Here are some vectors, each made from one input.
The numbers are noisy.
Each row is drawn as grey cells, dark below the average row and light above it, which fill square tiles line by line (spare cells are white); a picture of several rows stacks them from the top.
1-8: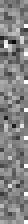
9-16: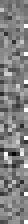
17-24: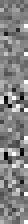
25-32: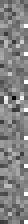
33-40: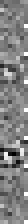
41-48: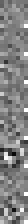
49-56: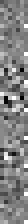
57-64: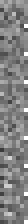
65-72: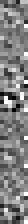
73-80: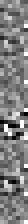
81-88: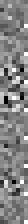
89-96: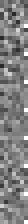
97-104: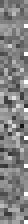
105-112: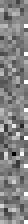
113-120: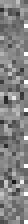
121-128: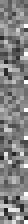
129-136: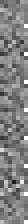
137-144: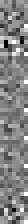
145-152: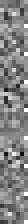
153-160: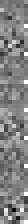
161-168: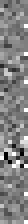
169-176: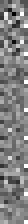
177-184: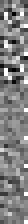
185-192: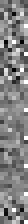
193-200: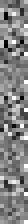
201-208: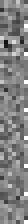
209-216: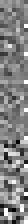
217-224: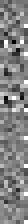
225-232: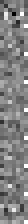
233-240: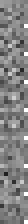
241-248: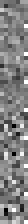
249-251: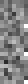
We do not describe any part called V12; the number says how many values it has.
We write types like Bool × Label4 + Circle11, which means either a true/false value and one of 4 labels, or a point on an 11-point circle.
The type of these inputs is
(Circle6 + Label8) × Line7 + V12.
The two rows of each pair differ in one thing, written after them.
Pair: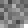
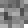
the place on the 7-point line
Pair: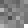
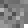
the place on the 7-point line
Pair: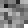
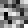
the place on the 6-point circle
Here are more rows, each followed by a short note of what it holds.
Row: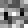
a point on a 6-point circle and a point on a 7-point line
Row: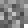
a value of V12
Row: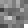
a value of V12
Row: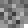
a point on a 6-point circle and a point on a 7-point line
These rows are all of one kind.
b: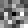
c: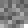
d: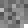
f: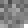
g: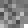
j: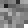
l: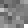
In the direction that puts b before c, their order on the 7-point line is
j, l, g, d, b, c, f.
